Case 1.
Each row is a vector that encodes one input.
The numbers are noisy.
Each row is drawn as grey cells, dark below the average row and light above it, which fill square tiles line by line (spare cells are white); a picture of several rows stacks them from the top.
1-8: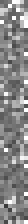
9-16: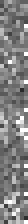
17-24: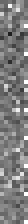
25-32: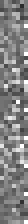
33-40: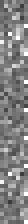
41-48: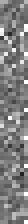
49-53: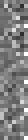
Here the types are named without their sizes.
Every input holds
four true/false values.
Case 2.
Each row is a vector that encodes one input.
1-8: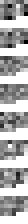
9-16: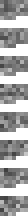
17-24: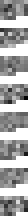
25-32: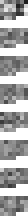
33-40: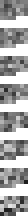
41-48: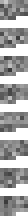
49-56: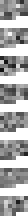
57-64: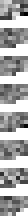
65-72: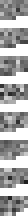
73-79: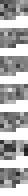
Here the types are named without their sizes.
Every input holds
four true/false values.
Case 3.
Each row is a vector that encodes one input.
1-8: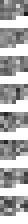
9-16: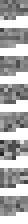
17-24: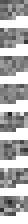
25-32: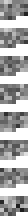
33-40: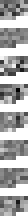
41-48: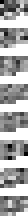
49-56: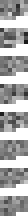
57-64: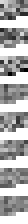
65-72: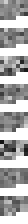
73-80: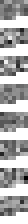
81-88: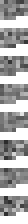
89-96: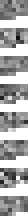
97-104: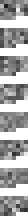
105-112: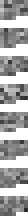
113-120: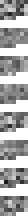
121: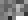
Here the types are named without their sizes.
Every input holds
four true/false values.
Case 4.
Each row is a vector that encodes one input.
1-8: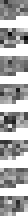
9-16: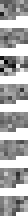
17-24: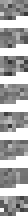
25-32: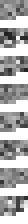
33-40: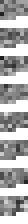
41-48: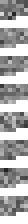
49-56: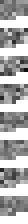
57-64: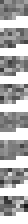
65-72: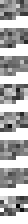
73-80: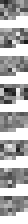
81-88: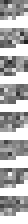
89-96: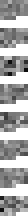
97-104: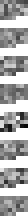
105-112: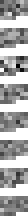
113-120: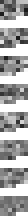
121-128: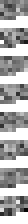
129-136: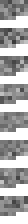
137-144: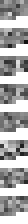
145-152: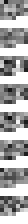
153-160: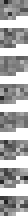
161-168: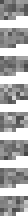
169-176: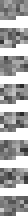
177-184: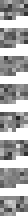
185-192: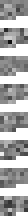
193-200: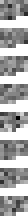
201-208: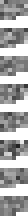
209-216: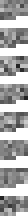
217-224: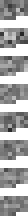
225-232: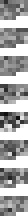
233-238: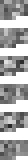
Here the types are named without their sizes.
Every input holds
four true/false values.
